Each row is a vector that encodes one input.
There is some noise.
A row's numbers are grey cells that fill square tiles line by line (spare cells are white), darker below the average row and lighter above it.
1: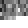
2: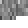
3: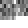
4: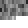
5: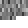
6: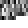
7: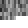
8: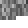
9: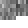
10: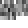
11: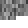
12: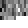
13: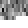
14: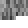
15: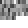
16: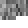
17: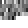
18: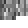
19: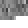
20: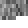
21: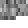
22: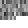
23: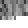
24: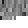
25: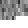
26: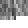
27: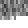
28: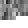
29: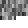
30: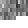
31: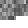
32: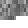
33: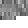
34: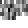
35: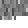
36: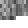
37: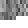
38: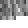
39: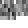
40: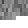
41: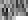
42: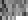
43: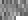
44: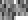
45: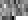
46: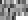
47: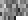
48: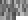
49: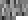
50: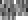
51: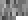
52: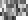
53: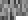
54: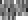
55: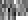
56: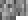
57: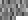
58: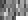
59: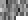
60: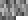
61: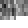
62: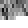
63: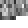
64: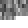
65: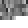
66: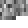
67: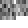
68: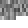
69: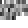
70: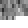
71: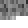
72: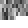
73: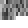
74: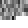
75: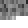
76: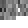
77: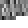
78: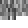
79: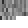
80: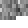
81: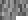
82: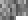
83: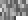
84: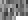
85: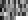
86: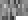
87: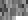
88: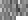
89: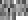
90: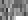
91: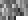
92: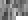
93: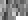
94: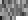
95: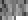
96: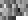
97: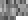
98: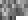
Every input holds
a point on a 7-point line and four true/false values.
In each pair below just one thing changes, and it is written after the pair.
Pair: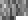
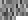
one of the four true/false values
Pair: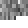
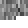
the place on the 7-point line
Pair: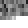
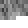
one of the four true/false values
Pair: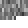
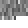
the place on the 7-point line
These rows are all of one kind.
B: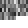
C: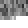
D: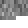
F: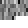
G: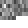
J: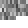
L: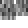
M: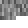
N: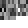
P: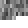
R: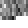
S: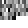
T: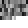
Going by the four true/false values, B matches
C, N, P and T.
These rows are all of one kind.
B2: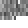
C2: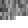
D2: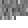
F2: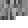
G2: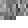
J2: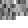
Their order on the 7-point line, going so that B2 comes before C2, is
F2, G2, B2, D2, C2, J2.
